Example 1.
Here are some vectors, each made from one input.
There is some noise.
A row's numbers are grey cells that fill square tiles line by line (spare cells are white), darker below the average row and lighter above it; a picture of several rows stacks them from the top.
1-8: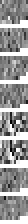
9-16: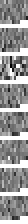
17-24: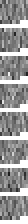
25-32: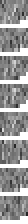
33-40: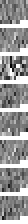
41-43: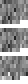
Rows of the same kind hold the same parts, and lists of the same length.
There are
2 kinds of row.
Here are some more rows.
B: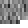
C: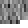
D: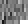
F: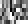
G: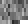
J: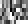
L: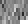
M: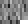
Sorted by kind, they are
B, C, D, G, L, M
F, J

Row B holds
two labels (each one of 4).
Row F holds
a fixed value.
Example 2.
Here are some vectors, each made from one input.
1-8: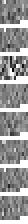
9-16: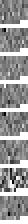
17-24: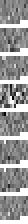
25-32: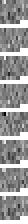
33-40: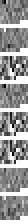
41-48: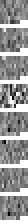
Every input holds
either a fixed value, or one of 4 labels and a true/false value.
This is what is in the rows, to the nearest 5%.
About 15% of them hold a fixed value. The rest hold one of 4 labels and a true/false value.
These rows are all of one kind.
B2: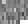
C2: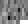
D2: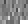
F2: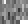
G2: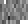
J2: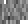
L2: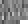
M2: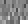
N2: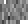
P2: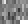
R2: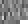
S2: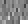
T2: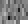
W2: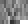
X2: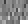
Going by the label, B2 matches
D2, M2, S2 and X2.
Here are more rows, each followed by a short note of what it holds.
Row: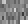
one of 4 labels and a true/false value
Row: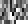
a fixed value
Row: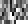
a fixed value
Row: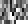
a fixed value
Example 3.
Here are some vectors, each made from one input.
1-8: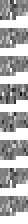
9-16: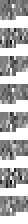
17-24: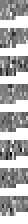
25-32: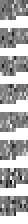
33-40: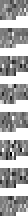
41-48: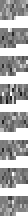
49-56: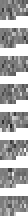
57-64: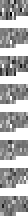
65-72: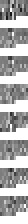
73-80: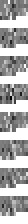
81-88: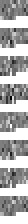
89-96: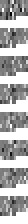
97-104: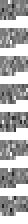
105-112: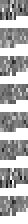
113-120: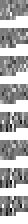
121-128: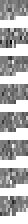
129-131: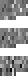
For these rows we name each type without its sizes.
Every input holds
either a point on a line, or four true/false values.
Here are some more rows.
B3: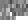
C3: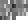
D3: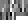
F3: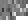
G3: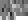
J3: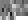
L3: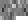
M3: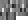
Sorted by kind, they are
B3, C3, F3, G3, J3, L3
D3, M3

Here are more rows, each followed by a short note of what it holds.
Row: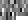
a point on a line
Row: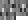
a point on a line
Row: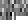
a point on a line
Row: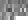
four true/false values
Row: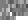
four true/false values
